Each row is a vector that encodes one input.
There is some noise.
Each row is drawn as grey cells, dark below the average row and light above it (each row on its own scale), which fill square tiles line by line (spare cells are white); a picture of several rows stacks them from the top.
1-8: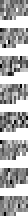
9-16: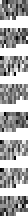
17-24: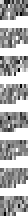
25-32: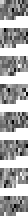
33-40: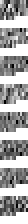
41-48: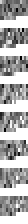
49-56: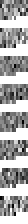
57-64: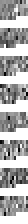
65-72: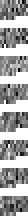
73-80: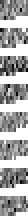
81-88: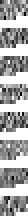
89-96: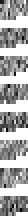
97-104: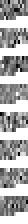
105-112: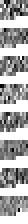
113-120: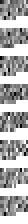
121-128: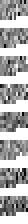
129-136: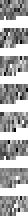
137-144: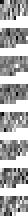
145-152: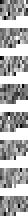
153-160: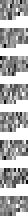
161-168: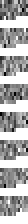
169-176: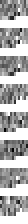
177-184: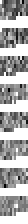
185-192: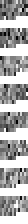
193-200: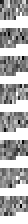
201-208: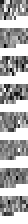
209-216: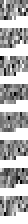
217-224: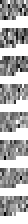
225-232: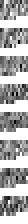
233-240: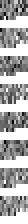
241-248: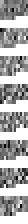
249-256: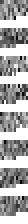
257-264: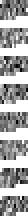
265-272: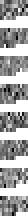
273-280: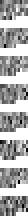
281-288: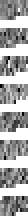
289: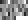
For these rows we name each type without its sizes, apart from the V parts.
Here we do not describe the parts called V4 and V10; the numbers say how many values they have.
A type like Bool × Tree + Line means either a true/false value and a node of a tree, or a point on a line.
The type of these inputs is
Circle × Circle × V4 + Line × V10.
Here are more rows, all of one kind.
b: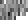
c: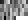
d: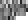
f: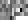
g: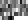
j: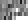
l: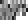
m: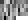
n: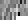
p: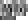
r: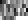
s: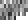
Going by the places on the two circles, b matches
d, p and s.
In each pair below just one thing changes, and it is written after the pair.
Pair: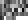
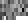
the place on the line
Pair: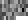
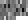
the value of V10
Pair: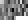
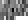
the place on the line
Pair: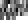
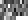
the value of V10
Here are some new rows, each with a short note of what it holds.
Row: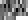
a point on a line and a value of V10
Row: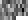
a point on a line and a value of V10
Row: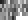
a point on each of two circles and a value of V4
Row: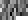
a point on a line and a value of V10
